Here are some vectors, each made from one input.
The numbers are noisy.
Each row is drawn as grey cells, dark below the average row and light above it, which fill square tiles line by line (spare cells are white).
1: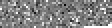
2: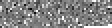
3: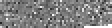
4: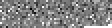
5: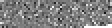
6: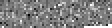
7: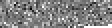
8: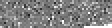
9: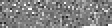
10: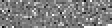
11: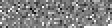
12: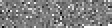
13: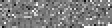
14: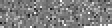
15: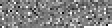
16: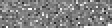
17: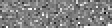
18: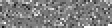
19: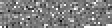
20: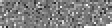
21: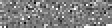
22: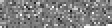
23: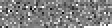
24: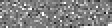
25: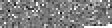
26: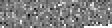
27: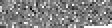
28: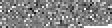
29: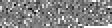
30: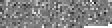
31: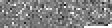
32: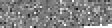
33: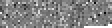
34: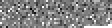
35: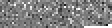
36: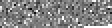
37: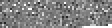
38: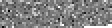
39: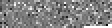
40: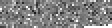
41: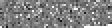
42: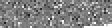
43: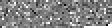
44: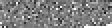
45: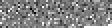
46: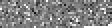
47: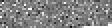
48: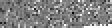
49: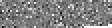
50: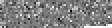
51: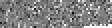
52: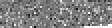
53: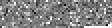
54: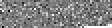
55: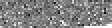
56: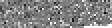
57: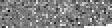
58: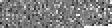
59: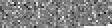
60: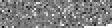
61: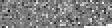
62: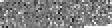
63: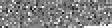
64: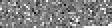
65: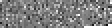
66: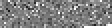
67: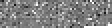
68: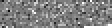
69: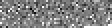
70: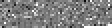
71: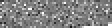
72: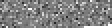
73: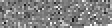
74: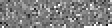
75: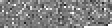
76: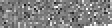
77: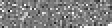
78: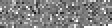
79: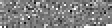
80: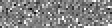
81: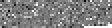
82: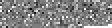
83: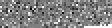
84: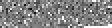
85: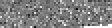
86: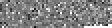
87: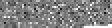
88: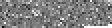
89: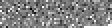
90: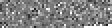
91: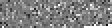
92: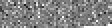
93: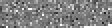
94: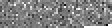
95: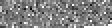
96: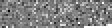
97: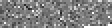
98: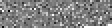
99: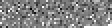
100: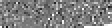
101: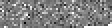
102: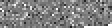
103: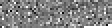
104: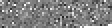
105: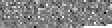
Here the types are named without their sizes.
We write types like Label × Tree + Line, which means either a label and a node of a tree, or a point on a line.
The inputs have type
(Bool × Bool × Bool + Unit) × Circle.
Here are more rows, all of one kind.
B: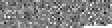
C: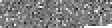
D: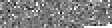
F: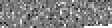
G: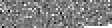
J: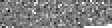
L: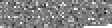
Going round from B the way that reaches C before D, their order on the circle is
B, C, F, G, J, D, L.
